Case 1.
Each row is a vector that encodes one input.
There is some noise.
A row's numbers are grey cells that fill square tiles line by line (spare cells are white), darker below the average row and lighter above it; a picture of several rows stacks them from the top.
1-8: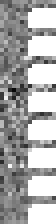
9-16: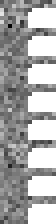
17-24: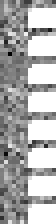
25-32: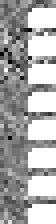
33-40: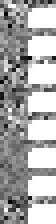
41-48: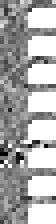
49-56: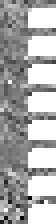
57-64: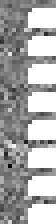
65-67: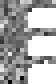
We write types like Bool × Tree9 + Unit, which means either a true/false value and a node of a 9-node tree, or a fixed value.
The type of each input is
Line7.
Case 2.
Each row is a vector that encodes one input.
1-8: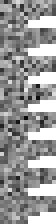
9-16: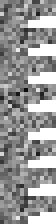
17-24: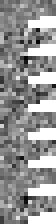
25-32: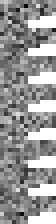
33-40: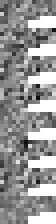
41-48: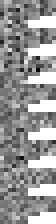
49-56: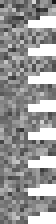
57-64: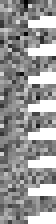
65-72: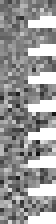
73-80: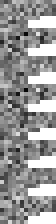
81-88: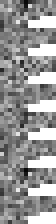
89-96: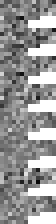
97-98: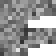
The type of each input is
Tree16.
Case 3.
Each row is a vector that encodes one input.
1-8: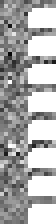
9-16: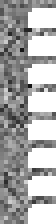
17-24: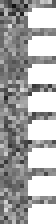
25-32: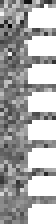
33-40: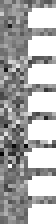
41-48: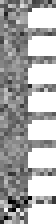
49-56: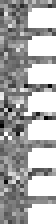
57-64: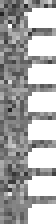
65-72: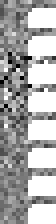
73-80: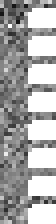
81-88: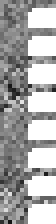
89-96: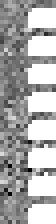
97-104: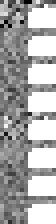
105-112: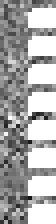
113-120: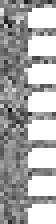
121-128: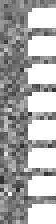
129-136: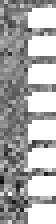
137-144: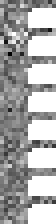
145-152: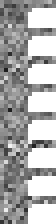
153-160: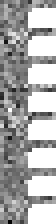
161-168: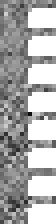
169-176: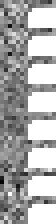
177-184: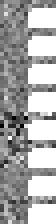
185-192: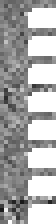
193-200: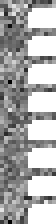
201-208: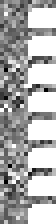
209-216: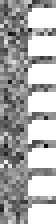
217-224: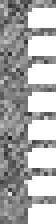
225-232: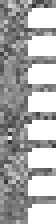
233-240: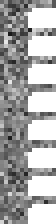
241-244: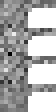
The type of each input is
Line11.
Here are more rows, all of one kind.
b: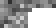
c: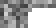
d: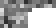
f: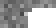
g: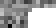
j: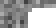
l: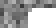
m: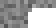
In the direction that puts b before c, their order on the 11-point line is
b, d, f, j, g, m, l, c.
